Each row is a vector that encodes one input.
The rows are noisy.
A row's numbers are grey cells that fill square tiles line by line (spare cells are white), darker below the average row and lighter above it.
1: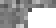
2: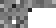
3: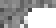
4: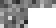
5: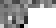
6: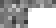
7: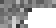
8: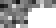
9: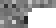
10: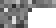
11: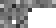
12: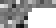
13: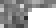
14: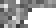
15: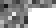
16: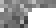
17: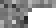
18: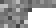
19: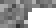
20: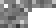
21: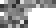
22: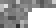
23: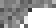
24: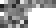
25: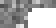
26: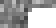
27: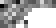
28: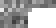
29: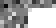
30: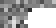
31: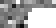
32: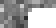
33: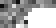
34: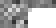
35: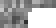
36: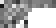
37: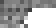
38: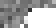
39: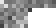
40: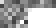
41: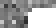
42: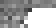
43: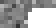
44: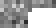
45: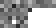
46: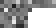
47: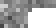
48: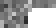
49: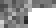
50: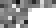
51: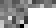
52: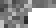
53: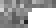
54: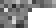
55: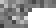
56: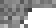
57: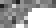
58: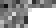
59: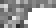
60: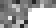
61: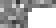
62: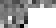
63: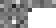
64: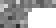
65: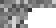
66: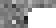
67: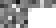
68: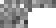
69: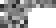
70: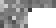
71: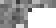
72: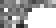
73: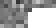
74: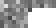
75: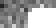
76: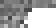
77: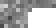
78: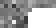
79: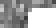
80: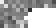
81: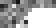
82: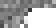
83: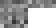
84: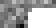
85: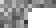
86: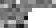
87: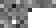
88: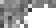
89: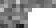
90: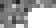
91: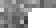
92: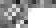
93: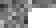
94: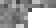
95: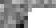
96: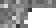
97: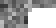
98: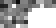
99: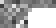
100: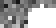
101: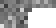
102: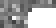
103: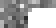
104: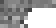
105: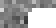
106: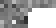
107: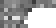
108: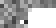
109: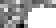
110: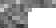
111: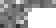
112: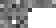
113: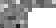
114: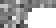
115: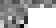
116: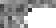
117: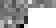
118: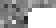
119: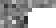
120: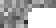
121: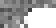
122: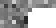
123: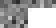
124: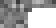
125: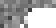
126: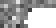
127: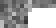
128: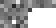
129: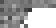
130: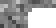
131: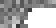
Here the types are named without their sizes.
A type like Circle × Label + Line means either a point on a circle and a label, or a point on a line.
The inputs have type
List(Line).
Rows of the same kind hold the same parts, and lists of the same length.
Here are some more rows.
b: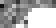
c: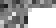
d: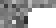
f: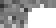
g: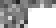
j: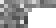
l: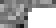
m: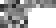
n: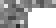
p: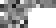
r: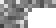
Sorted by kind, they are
b, f
c, d
g, j, l, n, r
m, p

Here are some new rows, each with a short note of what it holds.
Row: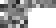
the empty list
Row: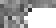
a list of two items
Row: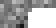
a list of three items
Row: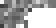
a list of two items
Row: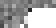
a list of two items
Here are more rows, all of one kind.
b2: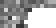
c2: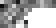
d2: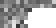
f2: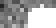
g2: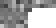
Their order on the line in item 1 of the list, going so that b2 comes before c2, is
b2, d2, g2, f2, c2.
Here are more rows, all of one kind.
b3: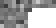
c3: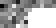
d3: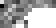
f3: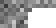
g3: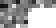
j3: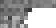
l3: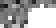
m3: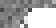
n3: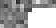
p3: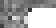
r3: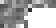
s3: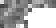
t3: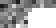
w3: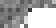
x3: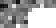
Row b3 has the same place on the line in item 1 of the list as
f3, n3, r3 and s3.
